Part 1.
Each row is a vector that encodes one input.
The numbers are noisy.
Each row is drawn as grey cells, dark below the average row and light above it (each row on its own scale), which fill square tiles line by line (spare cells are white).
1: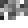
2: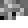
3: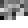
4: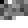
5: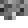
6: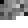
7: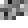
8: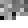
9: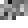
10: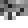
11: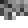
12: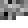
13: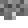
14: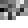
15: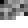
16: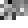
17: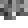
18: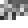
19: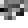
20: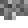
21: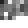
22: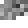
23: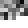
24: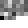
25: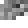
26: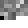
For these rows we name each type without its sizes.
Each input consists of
three true/false values.
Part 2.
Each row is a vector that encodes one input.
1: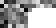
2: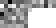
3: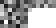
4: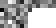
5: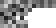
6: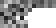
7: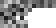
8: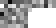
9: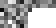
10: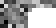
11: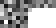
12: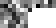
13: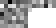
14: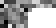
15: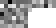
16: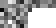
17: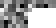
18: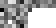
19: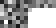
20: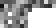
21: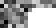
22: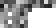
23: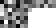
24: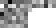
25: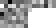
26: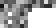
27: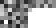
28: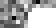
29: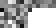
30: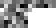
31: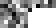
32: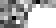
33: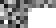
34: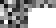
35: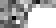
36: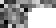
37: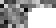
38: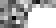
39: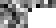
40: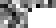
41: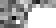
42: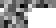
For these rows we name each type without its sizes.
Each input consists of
a label.
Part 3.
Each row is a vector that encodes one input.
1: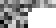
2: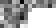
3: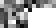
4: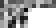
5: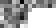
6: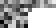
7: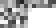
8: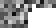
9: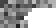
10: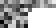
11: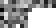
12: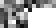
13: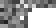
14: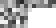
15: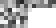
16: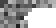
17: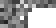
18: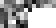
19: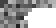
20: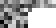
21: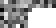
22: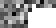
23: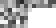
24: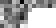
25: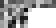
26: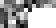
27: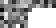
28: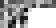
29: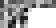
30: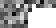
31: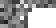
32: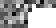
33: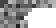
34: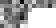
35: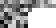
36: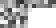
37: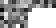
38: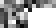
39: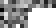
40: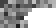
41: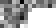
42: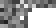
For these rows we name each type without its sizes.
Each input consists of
a point on a circle.
